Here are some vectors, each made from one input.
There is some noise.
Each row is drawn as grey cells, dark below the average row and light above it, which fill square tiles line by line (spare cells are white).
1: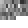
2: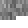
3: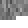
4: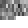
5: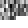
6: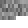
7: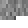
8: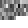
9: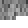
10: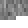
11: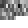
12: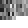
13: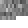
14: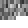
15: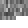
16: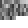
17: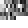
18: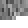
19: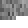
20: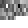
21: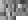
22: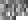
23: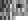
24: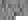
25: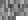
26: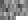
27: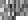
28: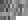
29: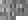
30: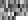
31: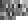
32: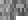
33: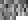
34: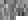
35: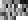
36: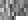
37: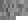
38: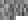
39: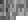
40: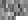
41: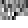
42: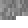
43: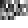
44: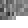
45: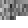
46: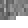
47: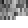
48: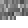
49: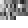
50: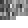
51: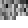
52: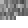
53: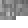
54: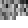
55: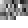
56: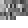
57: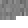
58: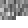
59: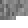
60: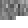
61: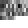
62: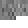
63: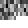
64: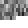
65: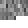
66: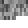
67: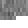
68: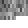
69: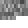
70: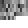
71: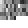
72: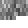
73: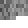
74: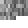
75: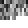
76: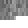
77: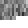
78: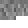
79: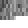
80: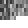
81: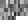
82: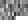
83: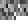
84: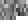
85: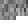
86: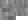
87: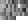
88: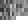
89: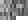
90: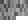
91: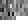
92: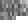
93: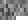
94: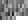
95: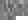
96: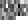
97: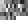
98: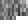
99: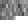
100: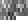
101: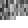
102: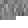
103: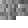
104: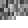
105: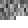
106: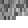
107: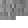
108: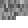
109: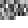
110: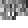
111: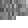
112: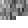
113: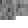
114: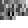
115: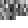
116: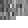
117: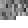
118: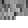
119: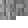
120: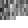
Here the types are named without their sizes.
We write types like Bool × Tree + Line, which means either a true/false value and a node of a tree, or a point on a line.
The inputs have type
(Bool × Bool × Bool + Unit) × Label.
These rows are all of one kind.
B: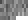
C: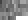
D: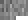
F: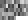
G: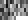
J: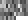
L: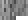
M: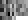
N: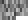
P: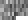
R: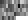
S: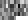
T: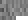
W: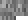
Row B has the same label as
J, M, T and W.
